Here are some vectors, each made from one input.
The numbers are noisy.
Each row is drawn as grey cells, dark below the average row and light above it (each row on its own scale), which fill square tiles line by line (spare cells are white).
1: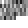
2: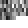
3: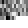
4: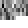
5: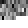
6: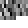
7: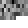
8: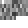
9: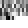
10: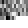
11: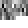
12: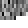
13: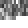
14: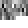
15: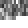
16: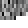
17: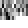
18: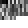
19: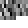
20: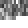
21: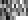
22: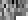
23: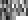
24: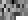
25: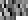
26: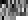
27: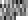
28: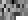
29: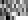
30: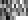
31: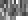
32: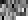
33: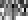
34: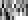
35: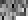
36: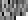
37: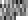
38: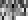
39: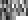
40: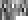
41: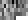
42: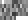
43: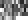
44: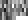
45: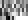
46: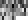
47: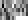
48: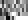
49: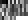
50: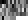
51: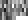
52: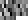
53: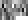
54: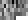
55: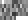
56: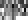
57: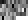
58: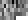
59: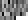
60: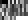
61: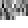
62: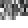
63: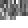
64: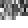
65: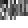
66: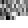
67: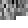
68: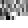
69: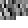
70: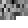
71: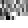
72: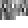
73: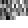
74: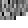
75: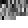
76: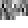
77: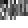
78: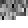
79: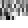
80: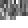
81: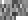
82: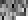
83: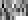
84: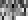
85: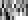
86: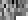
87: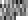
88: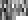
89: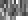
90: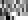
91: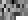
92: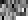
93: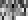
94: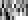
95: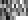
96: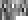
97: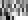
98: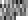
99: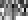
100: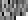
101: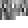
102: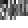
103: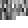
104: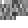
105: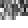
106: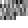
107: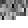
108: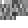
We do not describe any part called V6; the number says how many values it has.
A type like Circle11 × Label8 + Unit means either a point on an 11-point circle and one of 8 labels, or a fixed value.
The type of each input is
Bool × Circle10 + V6.
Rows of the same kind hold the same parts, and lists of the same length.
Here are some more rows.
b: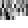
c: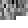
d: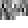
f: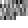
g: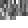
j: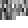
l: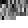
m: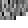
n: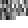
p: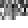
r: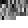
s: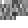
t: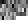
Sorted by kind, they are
b, d, g, j, l, n, p, r, t
c, f, m, s

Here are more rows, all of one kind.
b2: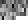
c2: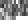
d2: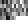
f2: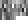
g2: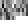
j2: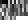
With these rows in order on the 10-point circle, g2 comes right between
b2 and c2.
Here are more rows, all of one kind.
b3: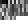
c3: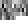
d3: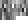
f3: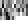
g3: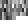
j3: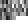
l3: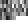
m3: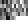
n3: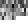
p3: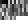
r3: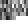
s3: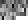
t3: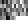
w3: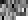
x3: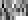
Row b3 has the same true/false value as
n3, p3, s3 and w3.
